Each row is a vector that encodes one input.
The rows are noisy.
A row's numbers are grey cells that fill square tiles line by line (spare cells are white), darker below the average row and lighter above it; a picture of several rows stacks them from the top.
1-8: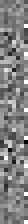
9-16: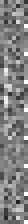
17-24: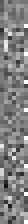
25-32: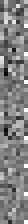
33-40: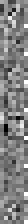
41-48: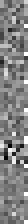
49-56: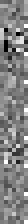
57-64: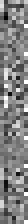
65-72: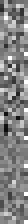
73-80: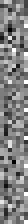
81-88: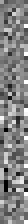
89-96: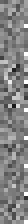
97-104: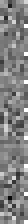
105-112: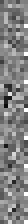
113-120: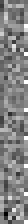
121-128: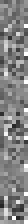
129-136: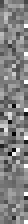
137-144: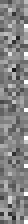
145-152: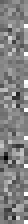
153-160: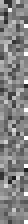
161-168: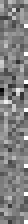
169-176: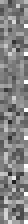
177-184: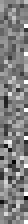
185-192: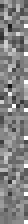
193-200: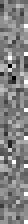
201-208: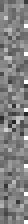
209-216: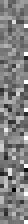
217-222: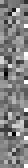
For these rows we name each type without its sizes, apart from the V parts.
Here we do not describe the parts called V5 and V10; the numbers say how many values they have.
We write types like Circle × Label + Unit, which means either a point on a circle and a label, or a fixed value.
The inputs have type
(Bool × Bool × Bool × Bool + (Line + V10) × V5) × Line.
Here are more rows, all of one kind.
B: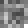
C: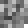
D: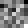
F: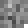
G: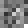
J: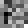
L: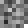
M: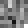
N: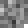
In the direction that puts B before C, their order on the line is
D, L, G, N, B, M, C, F, J.
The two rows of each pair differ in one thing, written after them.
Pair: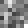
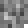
the value of V5
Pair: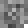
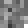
the place on the line
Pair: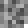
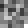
the value of V10
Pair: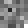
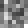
the value of V5
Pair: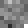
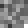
the value of V10
